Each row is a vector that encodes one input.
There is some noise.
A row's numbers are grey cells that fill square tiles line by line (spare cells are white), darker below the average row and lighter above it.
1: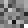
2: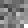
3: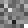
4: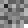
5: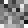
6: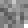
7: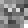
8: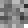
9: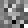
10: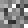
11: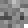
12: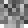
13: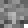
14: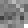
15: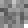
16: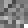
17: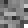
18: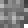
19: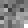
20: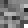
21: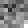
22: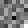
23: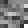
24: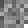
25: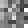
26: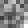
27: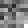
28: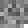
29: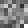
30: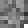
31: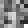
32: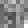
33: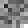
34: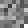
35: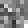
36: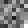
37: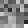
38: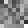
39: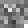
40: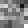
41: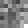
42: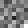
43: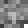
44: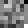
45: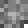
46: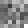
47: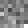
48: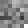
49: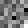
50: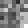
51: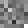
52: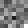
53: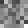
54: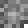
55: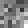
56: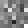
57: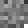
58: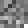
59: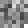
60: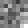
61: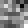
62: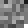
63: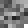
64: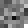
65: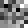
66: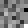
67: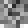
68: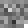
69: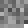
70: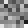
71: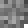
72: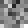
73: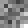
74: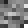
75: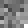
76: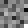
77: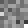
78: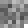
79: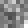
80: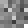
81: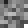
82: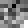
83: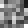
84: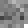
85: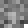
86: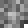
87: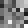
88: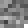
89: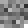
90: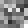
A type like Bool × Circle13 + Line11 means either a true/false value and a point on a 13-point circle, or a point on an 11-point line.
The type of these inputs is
Line13.
